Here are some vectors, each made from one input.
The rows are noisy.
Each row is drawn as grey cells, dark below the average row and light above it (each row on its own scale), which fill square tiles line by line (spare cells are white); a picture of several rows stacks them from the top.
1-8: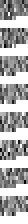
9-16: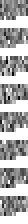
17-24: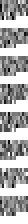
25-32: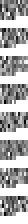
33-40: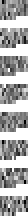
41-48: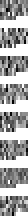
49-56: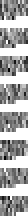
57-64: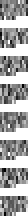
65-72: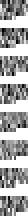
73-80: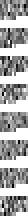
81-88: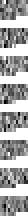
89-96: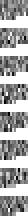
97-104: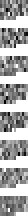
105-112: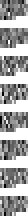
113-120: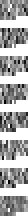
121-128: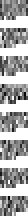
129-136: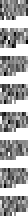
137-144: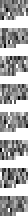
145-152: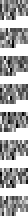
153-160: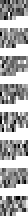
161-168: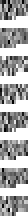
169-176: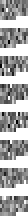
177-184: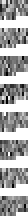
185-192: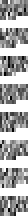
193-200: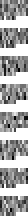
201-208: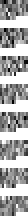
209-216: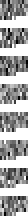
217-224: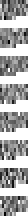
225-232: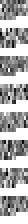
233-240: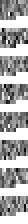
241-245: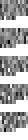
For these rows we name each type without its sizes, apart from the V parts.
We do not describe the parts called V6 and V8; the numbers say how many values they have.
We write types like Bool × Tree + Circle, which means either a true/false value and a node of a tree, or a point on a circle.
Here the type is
Bool × Bool × Bool × Bool × Bool + (Line + V8) × V6.
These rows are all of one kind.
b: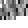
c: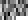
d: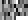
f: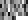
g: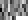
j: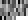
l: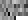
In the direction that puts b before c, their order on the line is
b, j, g, f, c, d, l.
